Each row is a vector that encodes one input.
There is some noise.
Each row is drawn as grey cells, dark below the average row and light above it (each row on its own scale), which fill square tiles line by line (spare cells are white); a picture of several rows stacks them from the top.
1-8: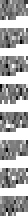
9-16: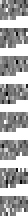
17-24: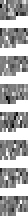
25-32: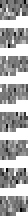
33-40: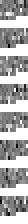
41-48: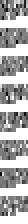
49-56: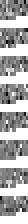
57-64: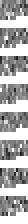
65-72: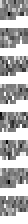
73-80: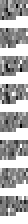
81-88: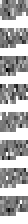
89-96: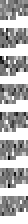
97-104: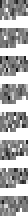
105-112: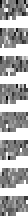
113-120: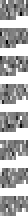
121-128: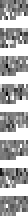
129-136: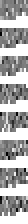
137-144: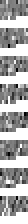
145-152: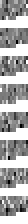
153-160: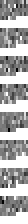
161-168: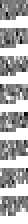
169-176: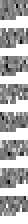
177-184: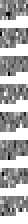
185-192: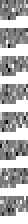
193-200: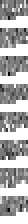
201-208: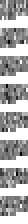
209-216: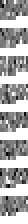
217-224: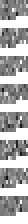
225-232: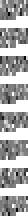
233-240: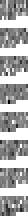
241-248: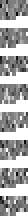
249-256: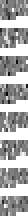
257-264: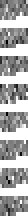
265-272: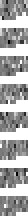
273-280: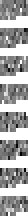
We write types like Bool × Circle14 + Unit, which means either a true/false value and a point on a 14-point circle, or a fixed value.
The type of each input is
Bool × Bool × Bool × Label6 × Label10.
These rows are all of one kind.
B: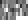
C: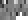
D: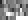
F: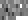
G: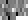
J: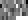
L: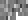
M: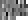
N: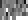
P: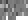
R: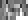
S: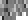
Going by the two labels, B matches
L, R and S.
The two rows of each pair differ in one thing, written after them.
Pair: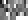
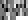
one of the two labels
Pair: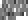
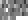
one of the three true/false values
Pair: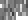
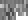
one of the two labels
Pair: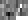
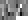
one of the three true/false values
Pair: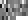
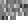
one of the two labels
